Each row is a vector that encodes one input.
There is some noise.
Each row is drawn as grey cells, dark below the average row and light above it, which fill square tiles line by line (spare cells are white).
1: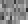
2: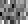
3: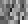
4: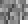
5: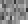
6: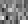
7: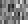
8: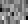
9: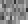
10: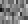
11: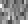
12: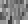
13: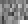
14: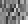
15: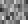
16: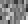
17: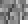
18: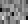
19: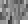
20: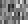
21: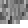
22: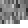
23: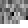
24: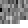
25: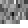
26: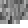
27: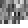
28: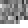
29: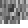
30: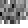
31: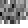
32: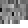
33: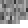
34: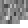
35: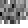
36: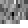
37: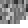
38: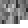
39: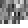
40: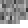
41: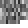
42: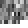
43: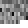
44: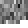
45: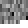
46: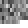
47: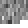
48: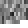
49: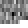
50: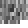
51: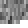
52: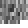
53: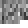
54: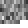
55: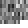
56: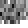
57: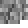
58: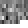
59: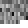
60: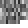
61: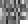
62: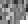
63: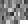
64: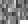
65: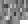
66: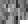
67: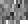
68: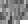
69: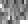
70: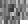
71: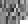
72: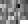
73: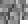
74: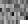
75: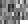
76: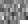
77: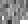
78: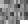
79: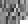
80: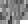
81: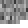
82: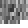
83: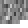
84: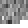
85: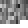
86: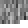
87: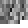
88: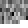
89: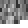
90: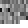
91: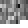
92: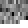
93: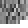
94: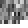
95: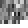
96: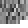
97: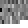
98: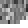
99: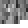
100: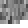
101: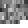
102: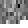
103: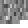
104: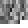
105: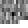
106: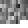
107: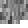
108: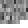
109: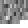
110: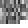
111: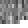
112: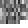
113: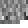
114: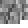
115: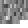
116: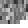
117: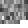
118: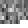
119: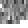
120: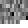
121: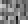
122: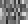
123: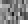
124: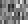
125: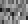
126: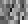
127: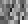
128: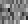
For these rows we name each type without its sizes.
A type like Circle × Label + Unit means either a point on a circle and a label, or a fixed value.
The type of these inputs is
(Circle + Unit) × Label + Tree.
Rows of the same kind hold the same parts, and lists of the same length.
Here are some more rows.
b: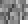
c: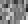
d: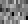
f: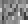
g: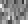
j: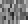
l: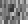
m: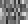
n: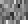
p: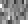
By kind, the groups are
b, l, m
c, g, p
d, f, j, n

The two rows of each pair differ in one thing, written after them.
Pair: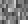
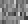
the place on the circle
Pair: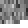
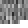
the place on the circle
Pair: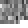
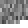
the label
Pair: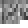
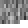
the label
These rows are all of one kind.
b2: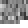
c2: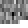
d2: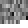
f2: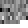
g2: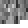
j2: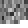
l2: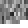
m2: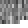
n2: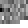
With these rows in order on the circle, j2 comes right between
g2 and l2.
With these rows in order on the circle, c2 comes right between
m2 and n2.
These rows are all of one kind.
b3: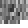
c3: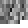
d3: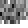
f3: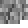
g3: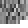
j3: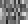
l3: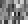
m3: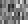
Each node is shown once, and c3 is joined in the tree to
f3.
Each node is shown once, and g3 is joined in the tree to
b3 and j3.
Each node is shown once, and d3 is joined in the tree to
b3.
